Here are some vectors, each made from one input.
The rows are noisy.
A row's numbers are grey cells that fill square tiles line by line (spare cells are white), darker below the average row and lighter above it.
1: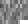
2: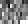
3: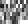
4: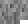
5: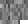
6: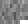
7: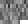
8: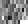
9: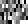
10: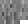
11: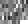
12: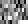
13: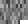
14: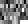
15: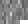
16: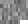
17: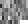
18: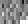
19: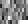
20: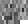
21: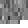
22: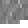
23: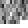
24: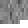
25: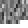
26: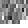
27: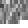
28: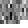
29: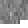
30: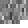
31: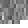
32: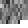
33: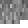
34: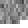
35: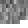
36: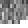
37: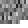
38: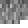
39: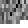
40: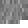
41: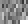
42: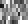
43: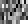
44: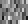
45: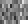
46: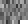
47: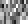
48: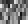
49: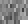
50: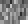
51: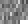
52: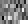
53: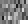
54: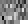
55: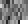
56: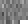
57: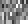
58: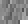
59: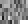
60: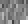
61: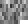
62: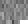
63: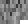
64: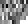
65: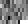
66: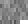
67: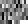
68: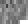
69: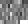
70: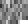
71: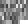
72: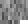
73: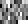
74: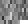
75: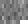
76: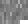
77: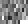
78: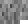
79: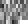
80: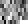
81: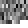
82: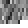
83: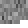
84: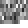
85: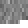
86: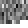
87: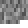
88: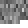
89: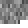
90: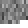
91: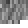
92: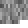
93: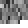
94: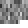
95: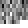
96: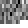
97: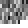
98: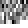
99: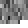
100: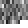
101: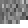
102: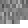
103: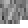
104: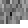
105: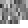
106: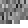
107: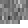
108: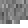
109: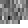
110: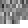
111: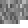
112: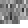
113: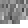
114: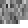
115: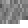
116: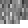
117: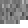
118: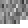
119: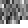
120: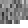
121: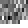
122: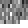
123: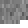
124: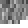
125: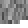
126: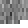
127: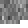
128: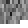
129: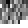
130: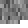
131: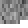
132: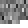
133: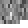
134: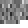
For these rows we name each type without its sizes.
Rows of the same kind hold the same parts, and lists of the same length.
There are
2 kinds of row.
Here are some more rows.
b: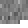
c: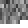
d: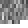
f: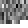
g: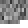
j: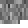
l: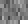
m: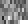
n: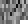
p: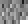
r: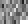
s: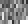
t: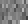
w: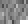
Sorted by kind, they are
b, c, d, f, j, l, m, n, p, r, s, t, w
g

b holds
a point on a circle.
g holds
a fixed value.
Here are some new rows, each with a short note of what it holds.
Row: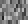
a fixed value
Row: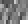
a fixed value
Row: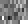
a point on a circle
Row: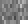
a point on a circle
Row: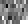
a fixed value
